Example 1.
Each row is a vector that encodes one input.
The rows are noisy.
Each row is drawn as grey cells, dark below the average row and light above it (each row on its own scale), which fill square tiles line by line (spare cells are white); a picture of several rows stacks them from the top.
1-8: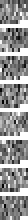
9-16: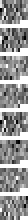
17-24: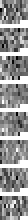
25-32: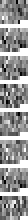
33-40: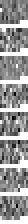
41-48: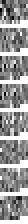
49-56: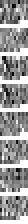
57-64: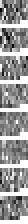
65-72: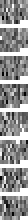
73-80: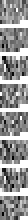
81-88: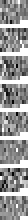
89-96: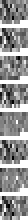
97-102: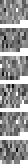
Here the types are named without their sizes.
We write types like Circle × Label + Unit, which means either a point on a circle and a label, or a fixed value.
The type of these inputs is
(Bool × Bool × Bool × Bool + Unit) × Tree + Unit.
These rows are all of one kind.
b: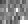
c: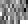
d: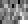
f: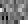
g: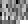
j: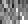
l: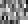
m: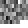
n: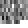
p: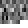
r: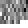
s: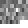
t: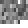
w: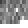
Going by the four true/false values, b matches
m, n, s and w.
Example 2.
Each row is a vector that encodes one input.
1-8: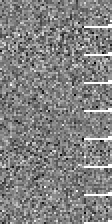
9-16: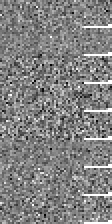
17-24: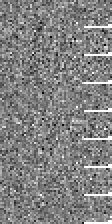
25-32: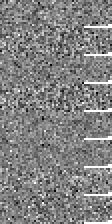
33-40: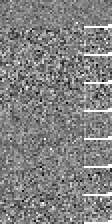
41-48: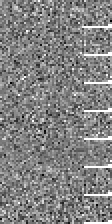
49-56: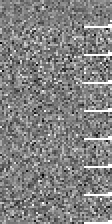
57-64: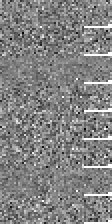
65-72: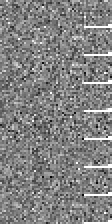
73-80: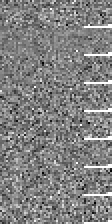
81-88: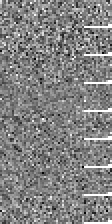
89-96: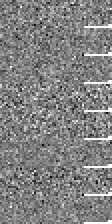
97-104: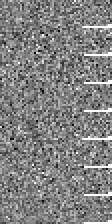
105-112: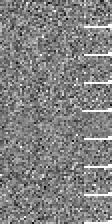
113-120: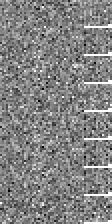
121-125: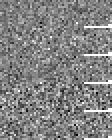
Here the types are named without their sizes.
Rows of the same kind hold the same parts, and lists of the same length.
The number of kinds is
3.
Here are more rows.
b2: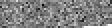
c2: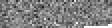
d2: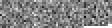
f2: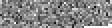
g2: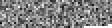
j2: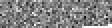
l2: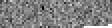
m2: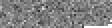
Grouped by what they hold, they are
b2, c2, l2, m2
d2, f2, j2
g2

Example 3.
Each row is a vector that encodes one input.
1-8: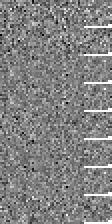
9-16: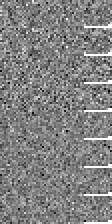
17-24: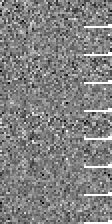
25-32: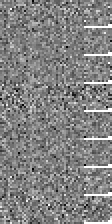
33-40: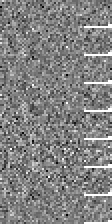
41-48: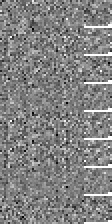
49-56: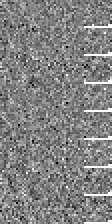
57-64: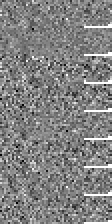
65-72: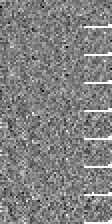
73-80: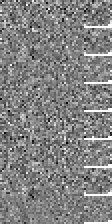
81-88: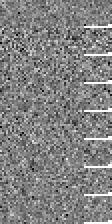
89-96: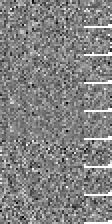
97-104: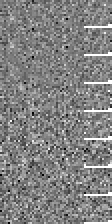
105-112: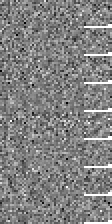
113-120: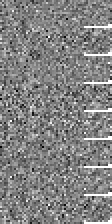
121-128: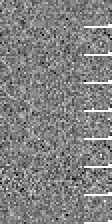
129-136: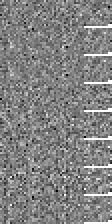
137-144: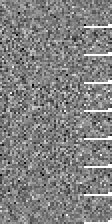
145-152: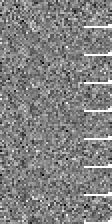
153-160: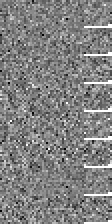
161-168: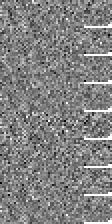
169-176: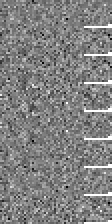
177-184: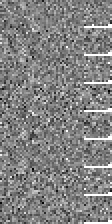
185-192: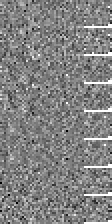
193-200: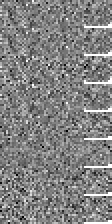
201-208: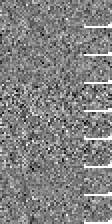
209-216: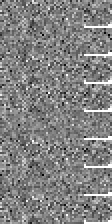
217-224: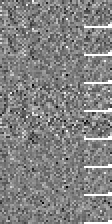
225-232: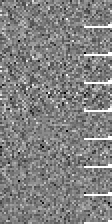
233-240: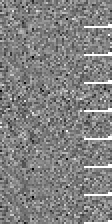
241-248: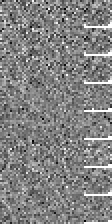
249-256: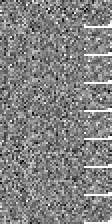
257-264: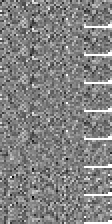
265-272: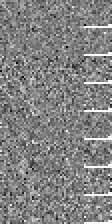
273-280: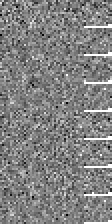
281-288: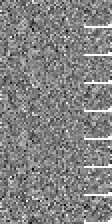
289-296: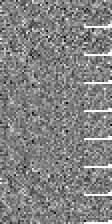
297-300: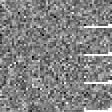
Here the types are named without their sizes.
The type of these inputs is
Circle + Line.
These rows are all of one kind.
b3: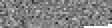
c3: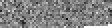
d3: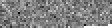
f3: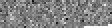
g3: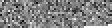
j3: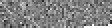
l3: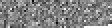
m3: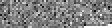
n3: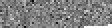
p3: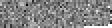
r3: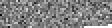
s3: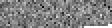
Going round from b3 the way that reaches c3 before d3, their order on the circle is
b3, c3, g3, r3, m3, s3, d3, j3, p3, l3, f3, n3.
